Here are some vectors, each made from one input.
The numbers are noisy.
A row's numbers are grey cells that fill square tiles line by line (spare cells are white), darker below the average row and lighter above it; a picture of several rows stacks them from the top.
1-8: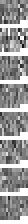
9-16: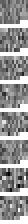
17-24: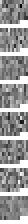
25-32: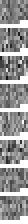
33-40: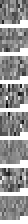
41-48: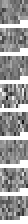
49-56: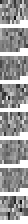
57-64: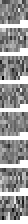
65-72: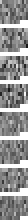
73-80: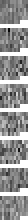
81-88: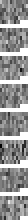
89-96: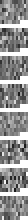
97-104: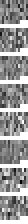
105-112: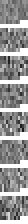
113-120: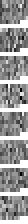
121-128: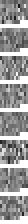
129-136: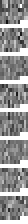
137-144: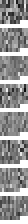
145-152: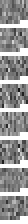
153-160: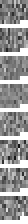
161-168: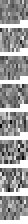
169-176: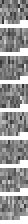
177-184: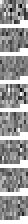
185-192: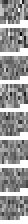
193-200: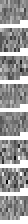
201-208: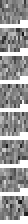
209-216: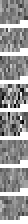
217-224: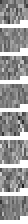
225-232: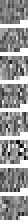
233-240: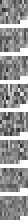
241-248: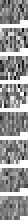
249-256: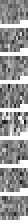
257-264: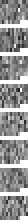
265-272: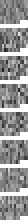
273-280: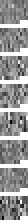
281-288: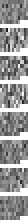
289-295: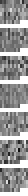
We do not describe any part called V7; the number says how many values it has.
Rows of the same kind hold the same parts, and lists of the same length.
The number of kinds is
4.
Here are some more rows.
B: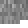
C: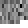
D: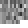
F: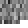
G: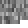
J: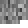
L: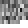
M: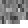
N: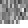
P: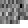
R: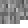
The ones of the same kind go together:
B, N, P, R
C, F, G
D, M
J, L

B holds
a node of each of two 10-node trees.
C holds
two values of V7.
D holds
a point on a 10-point circle.
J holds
a fixed value.
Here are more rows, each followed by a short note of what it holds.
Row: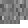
two values of V7
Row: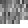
two values of V7
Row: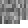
two values of V7
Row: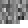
a node of each of two 10-node trees
